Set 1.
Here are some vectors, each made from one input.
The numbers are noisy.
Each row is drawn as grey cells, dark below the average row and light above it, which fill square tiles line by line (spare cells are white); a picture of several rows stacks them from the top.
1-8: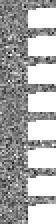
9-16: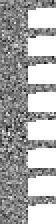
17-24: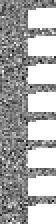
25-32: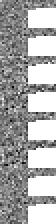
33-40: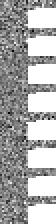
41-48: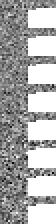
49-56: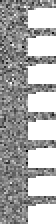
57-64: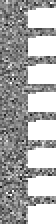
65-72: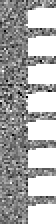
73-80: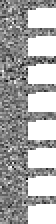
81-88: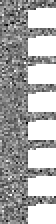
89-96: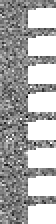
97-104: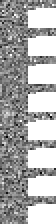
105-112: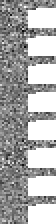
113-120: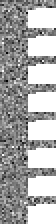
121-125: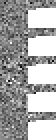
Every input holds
either one of 11 labels, or a node of an 11-node tree.
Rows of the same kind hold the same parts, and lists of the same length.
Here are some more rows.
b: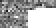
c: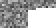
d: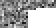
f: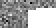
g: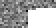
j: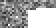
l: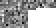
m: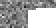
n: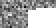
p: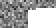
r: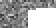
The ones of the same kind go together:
b, d, j, l
c, f, g, m, n, p, r

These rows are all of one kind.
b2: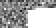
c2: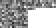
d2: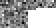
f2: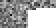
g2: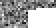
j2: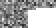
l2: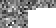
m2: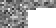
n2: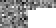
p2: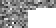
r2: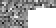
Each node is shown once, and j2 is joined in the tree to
b2.
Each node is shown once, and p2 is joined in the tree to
l2 and r2.
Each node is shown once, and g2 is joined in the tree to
d2.
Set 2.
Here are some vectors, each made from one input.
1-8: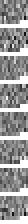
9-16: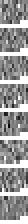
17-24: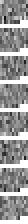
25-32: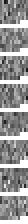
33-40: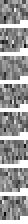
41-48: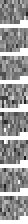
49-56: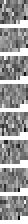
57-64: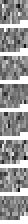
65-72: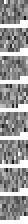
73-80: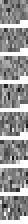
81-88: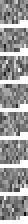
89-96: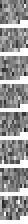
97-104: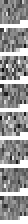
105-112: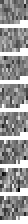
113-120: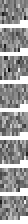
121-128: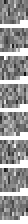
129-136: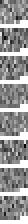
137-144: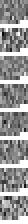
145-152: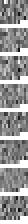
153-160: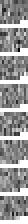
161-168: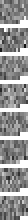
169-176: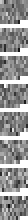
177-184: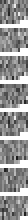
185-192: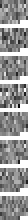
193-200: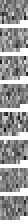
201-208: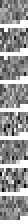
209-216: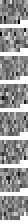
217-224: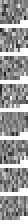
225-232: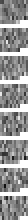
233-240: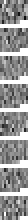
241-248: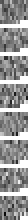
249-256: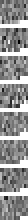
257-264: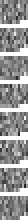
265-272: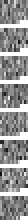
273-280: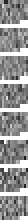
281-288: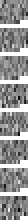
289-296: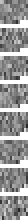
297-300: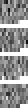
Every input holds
either a point on a 14-point circle, or a node of a 7-node tree.
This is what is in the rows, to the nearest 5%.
About 50% of them hold a point on a 14-point circle. The rest hold a node of a 7-node tree.
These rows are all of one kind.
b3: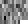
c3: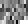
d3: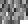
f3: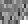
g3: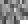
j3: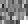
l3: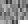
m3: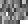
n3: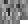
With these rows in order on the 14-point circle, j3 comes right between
f3 and l3.
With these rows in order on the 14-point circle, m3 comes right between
d3 and n3.
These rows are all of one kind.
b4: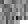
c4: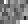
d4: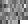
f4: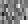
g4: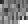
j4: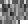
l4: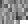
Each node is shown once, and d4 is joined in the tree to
l4.
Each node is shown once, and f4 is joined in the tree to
b4 and c4.
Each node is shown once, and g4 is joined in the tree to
j4.
